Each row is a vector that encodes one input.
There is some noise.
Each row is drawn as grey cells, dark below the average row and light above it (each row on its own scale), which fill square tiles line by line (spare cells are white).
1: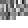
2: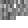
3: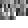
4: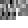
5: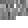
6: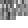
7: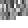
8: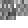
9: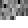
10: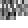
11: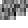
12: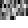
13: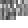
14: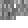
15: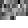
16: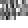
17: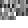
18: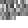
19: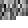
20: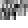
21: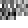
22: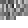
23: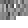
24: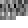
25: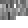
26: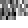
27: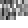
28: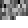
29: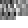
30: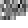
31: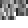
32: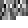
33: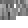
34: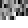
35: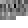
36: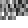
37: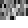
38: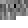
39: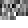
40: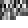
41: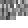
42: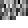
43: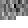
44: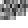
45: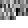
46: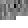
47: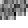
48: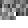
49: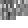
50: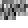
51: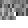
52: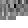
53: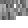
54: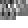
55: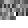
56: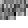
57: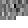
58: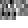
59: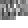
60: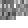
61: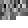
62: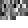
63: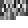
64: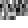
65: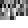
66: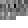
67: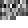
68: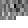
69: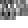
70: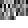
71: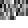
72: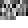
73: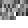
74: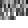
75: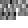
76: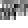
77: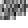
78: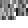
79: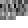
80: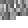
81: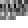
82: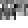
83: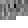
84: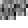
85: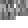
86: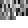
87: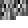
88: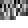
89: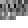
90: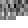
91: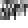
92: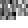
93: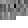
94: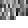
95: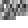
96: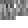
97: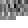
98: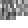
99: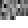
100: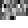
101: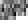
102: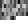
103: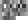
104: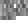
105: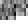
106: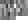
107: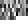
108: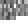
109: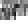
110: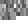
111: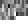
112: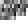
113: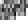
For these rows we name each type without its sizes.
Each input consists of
a true/false value, together with either a point on a line, or a node of a tree.
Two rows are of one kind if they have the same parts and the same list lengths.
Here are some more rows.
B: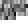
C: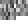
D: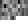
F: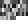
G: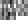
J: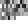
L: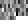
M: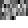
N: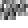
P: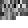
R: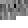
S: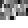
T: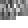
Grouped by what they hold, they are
B, J, N, R
C, D, F, G, L, M, P, S, T

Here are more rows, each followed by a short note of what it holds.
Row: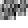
a point on a line and a true/false value
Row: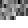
a node of a tree and a true/false value
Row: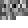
a node of a tree and a true/false value
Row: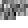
a point on a line and a true/false value
